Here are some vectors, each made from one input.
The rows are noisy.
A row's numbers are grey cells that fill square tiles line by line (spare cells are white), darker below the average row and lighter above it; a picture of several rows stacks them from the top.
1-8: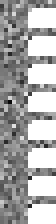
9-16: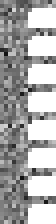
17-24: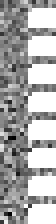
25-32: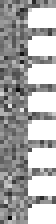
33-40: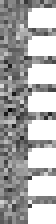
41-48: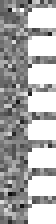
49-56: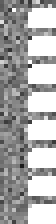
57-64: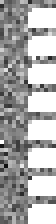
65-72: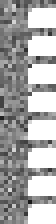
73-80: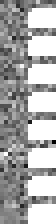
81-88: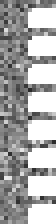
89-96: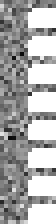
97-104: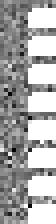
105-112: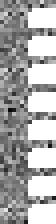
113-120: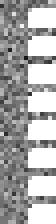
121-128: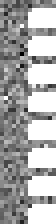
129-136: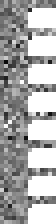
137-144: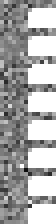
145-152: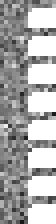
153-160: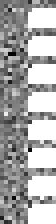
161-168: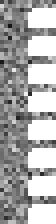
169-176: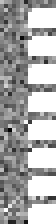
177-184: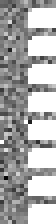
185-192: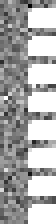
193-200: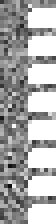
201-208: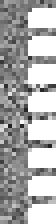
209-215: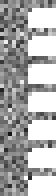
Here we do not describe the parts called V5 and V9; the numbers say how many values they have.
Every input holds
either a point on a 6-point circle, a node of an 8-node tree and a value of V5, or a point on an 8-point line, or three true/false values and a value of V9.
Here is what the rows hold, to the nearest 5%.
About 35% of them hold a point on a 6-point circle, a node of an 8-node tree and a value of V5. About 20% of them hold a point on an 8-point line. The rest hold three true/false values and a value of V9.
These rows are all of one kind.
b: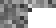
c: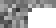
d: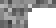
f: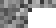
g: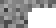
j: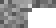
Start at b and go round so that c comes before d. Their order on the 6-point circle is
b, f, g, c, d, j.
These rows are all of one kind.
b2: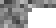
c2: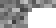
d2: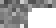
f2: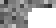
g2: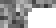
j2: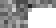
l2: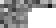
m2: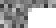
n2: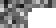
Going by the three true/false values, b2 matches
d2, f2 and g2.
